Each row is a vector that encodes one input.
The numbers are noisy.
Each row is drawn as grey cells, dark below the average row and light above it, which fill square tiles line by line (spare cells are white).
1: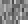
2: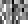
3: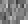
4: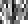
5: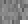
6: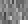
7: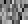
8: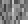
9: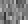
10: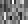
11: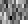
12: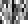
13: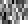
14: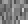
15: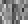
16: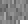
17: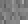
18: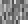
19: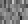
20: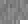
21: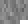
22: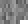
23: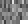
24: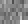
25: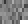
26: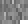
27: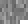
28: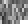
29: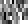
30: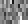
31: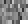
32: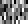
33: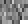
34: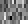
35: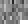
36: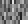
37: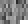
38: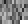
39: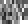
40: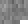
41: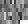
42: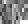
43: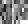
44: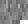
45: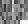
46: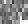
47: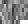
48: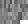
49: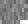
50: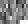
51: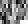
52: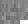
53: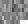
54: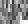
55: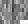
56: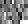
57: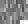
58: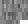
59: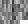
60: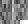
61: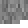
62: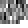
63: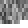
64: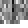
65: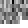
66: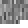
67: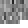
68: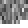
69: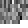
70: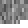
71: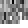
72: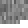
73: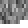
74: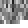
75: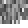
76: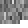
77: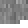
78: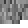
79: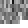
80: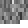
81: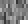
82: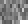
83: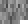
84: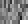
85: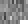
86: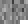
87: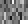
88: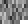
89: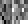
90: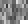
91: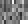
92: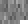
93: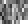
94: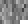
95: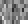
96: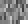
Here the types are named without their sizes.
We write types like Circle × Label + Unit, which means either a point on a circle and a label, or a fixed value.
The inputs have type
(Bool × Bool × Bool + Unit) × Circle × Line.
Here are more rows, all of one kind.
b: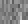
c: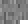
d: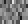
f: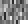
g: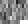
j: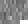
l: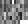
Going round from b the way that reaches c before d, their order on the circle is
b, c, g, j, d, l, f.
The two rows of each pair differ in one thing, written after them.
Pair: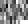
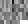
the place on the circle
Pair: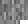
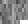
the place on the circle
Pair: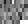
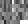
the place on the line
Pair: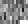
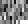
the place on the line
